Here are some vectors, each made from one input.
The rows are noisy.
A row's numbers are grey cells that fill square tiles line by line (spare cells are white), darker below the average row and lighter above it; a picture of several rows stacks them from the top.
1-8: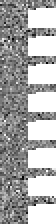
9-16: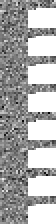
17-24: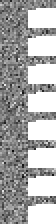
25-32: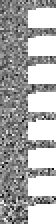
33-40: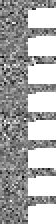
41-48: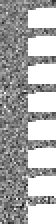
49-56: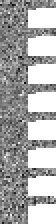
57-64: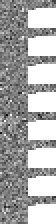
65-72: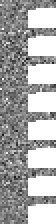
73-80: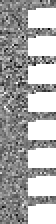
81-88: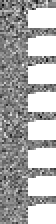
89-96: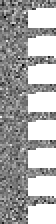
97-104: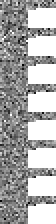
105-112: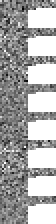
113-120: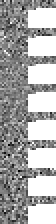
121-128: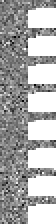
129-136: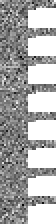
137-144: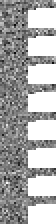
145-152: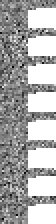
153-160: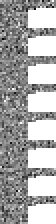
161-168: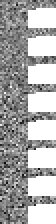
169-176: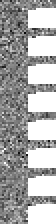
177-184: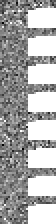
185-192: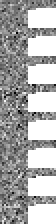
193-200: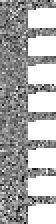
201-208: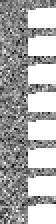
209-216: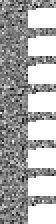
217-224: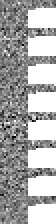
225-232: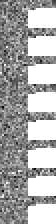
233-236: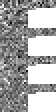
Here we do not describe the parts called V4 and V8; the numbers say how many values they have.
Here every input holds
either one of 5 labels, a true/false value and a value of V8, or two labels (each one of 9), or a value of V4.
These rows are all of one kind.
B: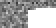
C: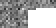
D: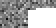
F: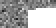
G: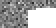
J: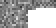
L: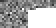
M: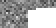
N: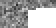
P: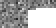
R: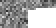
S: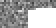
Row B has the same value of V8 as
C, D and N.
